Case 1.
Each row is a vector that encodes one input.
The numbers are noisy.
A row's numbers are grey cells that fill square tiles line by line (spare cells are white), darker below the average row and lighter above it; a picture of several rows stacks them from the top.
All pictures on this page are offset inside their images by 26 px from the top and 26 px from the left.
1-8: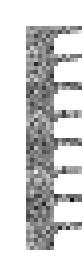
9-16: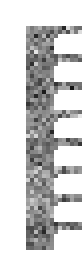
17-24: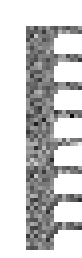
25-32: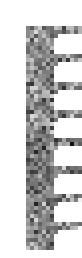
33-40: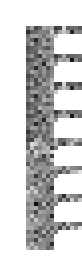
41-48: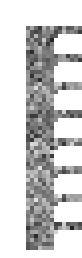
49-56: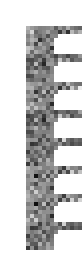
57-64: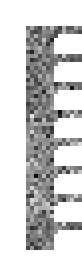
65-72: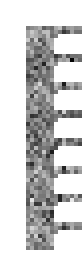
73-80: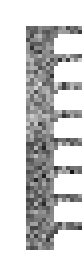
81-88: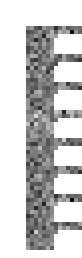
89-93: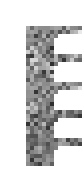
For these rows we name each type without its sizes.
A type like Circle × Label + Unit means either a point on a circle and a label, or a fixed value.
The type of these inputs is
Bool × (Tree + Unit) + Line.
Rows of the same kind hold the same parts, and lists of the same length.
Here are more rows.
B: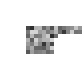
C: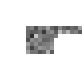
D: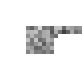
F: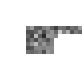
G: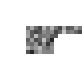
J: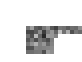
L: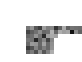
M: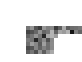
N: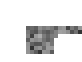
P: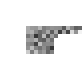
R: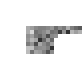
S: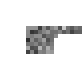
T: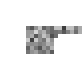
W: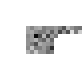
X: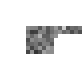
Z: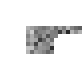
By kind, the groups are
B
C, F, G, J, L, M, N, S, X
D, P, R, T, W, Z

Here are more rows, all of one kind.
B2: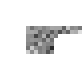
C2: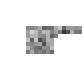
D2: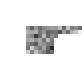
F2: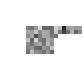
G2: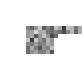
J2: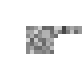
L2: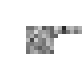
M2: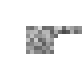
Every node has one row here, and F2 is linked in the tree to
J2 and L2.
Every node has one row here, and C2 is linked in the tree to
M2.
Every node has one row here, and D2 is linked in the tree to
B2.
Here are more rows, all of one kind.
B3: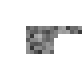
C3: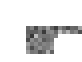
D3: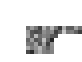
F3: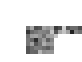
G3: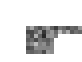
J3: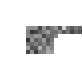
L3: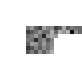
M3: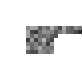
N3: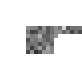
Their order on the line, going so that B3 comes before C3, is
D3, M3, J3, N3, B3, C3, G3, L3, F3.
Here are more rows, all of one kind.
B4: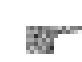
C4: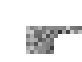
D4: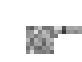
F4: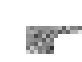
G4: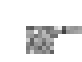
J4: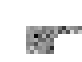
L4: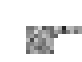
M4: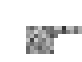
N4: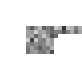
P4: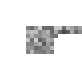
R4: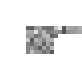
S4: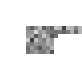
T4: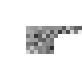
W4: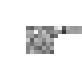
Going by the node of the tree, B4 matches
G4, R4 and W4.
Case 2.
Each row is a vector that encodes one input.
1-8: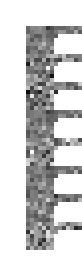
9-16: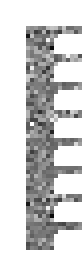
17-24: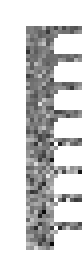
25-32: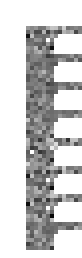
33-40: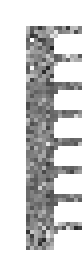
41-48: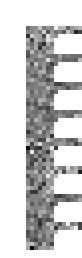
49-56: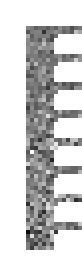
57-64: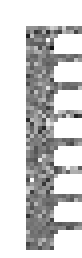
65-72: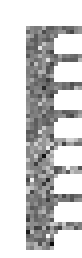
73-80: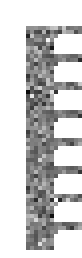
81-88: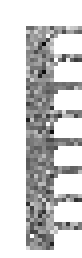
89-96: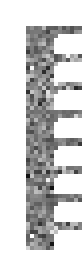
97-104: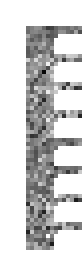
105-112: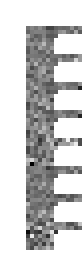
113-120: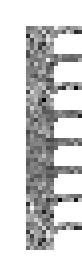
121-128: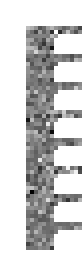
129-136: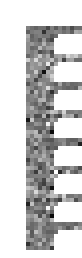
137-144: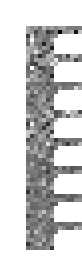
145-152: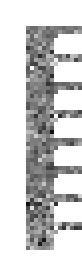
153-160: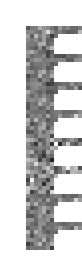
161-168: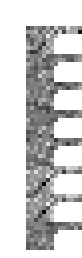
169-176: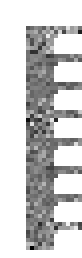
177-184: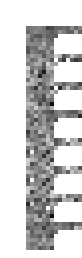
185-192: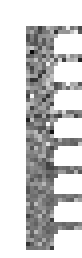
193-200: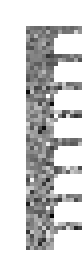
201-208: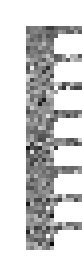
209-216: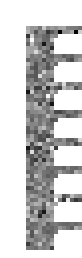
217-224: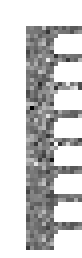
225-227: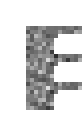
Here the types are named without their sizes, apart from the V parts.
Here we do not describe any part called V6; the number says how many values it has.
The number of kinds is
3.
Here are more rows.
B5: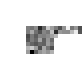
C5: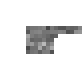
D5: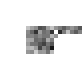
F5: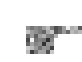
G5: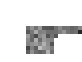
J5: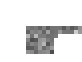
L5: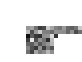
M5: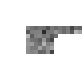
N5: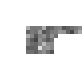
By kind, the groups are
B5, D5, F5
C5, G5, J5, M5, N5
L5

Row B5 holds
a true/false value and a value of V6.
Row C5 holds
a node of a tree.
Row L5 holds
a fixed value.
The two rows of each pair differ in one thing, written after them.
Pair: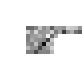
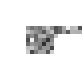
the true/false value
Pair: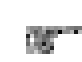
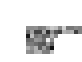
the value of V6
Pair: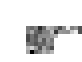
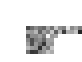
the true/false value
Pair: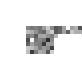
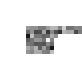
the value of V6
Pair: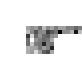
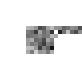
the value of V6
